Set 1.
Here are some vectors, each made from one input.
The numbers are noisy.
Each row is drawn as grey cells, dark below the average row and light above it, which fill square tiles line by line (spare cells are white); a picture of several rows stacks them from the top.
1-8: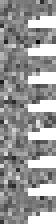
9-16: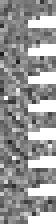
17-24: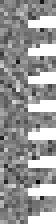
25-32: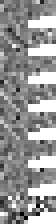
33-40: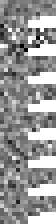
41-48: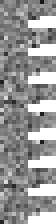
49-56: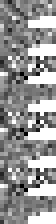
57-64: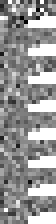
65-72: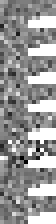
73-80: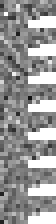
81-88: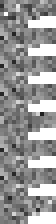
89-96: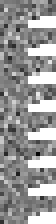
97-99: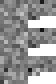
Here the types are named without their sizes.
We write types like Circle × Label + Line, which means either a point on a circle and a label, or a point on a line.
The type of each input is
Circle + Unit.
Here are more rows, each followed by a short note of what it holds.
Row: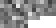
a point on a circle
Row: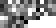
a fixed value
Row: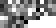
a fixed value
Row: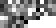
a fixed value
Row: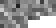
a point on a circle
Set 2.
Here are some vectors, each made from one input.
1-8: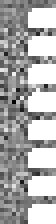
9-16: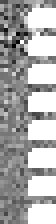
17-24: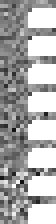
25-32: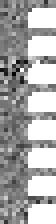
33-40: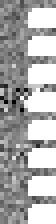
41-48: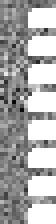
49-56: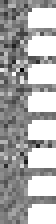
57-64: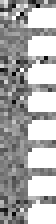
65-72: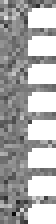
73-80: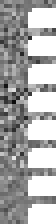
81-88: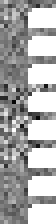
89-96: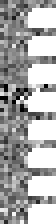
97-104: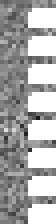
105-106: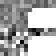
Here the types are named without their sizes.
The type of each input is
Line × Line.
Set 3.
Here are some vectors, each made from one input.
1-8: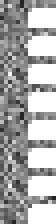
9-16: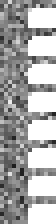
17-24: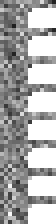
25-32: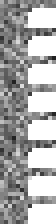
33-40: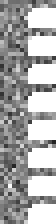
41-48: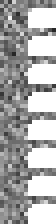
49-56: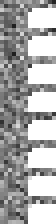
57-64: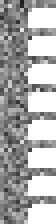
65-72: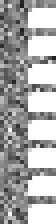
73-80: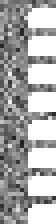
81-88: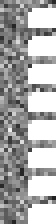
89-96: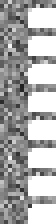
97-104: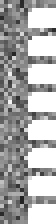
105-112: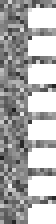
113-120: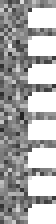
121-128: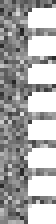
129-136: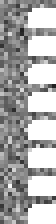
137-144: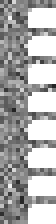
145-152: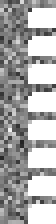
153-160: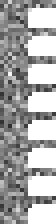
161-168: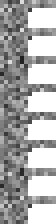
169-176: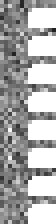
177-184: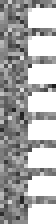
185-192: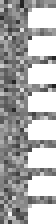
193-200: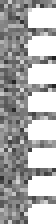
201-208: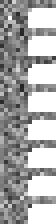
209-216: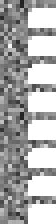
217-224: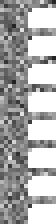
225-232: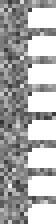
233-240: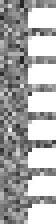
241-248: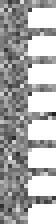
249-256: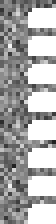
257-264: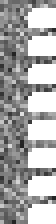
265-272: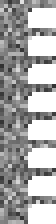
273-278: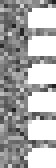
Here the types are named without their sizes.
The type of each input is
Label.
